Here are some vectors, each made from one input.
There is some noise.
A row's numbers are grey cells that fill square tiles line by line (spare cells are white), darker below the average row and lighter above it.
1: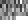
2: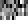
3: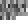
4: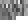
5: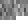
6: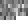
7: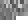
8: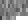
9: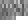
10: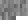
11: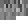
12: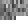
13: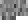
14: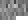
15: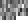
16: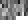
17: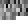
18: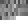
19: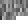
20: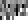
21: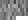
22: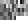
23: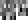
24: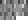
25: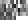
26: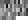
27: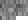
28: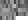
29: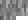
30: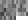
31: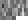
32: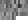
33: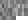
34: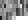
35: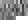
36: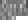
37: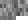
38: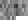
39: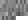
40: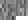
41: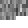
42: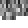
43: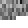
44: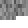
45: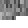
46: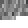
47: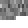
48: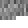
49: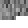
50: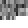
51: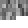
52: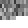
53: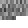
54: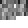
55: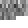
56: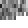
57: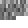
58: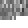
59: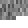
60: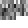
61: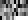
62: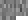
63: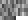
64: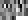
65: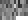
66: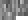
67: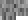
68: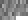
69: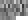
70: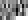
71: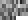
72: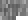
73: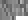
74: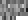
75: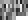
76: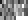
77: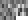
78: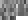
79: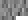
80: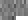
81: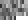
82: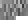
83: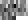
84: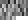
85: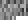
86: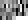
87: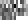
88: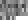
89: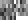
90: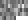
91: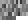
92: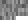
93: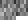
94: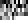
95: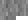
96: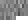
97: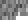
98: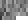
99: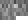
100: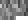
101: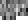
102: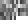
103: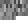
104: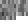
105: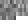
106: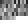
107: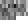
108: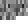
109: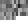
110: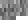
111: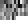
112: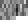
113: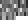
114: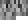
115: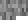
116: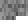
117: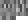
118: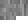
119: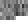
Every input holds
a true/false value, together with either a point on an 8-point line, or a point on an 11-point line.
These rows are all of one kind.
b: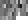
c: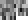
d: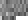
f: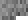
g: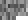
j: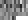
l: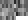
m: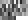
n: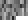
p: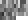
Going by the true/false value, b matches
c and g.
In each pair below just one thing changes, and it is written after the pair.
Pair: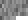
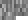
the place on the 8-point line
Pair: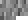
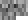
the true/false value
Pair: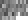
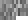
the place on the 8-point line
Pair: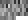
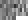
the true/false value
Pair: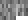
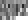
the place on the 8-point line
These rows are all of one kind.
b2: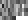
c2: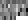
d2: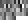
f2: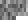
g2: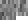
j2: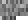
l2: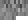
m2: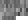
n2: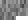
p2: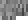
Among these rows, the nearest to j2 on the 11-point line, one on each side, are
f2 and p2.
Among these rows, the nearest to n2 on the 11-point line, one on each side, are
g2 and m2.
